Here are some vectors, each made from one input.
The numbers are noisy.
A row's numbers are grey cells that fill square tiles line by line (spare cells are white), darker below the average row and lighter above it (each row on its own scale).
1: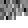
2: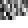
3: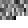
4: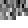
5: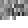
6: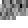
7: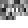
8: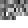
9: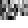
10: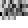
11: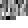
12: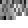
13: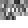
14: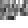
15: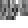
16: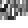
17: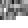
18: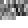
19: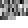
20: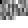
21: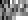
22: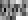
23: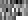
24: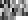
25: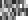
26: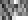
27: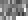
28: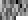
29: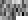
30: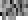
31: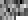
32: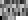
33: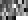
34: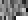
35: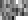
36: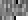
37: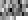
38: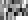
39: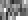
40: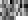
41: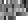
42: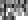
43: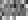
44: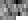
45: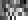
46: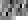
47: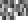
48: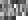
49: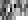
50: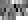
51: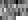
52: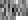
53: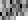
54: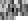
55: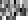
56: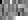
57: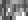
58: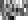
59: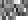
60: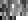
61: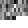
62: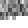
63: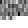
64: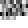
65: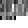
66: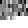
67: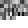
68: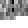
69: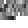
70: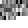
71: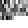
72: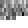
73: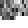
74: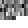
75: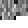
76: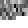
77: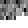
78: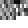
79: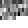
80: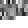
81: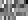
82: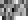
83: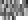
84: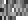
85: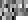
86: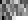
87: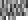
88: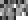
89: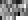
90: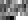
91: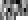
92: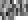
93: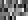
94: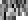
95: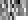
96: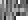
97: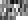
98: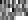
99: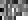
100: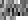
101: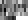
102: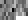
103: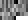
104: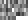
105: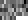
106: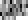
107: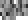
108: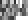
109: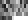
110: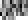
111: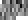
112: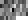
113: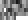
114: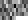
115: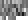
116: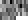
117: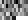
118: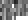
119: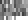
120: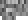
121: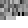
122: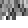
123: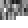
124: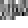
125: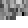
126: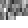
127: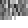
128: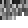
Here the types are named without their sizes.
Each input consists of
a point on each of two circles, together with either a fixed value, or four true/false values.
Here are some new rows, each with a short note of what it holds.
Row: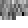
a point on each of two circles and four true/false values
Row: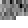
a point on each of two circles
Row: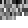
a point on each of two circles and four true/false values
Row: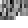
a point on each of two circles
